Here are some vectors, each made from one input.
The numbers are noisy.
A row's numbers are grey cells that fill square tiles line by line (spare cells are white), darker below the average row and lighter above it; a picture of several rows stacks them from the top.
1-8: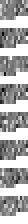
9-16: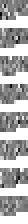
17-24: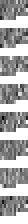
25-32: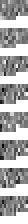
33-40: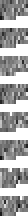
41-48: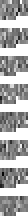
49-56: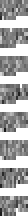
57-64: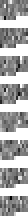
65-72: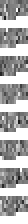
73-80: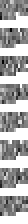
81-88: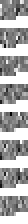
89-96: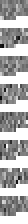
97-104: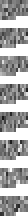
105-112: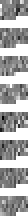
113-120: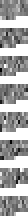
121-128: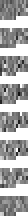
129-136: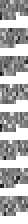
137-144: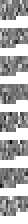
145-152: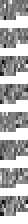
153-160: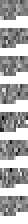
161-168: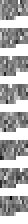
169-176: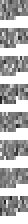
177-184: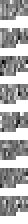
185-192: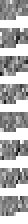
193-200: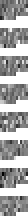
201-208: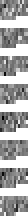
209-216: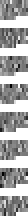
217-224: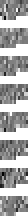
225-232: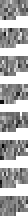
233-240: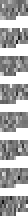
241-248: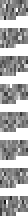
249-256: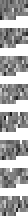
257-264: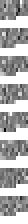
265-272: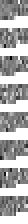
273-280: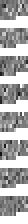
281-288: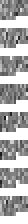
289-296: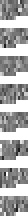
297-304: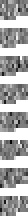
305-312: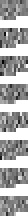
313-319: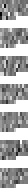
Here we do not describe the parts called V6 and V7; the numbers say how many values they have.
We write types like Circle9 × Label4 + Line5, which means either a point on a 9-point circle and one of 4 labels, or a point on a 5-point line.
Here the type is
(Bool × Bool × Bool + V7) × V6 + Line8.
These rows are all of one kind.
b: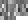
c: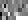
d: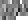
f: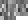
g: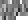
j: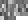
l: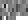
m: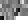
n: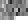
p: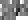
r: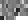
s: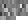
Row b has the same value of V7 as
c, f, j and s.
